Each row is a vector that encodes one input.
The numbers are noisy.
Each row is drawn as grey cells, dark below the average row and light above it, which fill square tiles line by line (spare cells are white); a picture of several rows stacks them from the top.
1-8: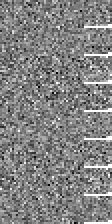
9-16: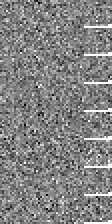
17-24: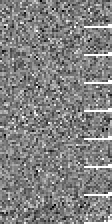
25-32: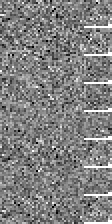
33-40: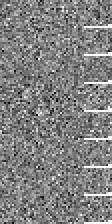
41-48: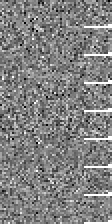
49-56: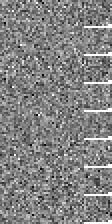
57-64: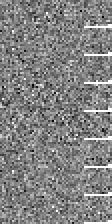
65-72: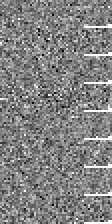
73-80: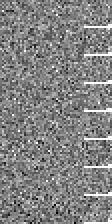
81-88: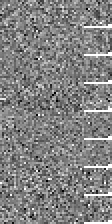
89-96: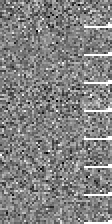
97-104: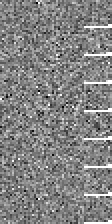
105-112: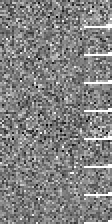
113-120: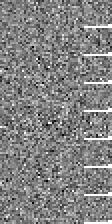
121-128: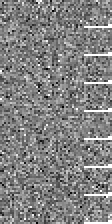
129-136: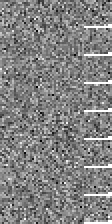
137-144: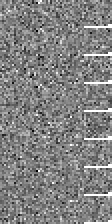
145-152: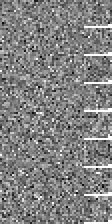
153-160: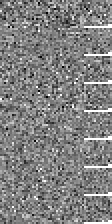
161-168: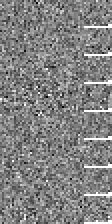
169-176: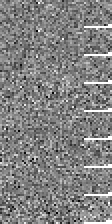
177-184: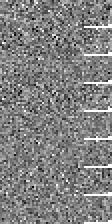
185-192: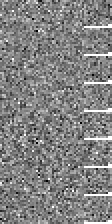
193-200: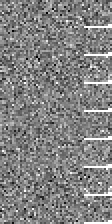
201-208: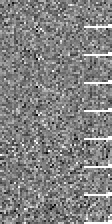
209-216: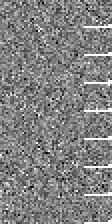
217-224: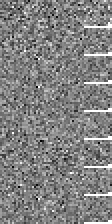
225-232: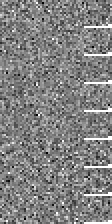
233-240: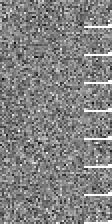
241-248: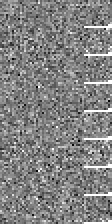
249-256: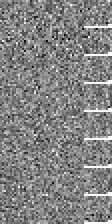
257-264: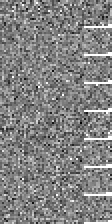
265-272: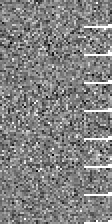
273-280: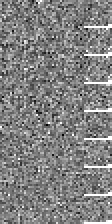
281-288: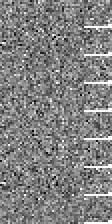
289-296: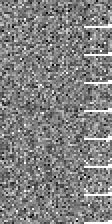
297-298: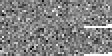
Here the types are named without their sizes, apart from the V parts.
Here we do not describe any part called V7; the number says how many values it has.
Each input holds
a point on a line, together with either a point on a circle, or a value of V7.
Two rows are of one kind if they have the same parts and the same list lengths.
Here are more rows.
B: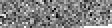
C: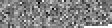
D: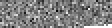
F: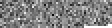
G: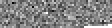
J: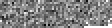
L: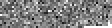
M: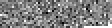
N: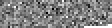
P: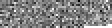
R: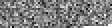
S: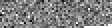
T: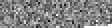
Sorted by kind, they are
B, F, G, J, P, T
C, D, L, M, N, R, S

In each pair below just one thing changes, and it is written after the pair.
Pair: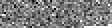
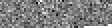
the place on the line
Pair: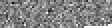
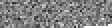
the place on the circle
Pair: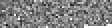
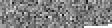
the place on the circle
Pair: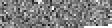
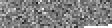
the place on the line
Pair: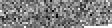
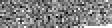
the place on the circle
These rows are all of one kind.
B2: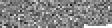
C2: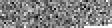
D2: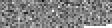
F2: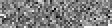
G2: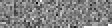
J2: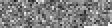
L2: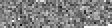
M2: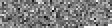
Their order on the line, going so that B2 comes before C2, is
D2, G2, B2, L2, J2, M2, F2, C2.
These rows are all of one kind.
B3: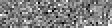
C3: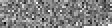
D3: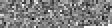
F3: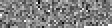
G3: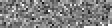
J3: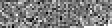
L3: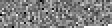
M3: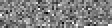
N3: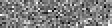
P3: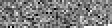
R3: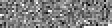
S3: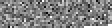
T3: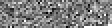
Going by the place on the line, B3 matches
J3, N3, P3 and T3.
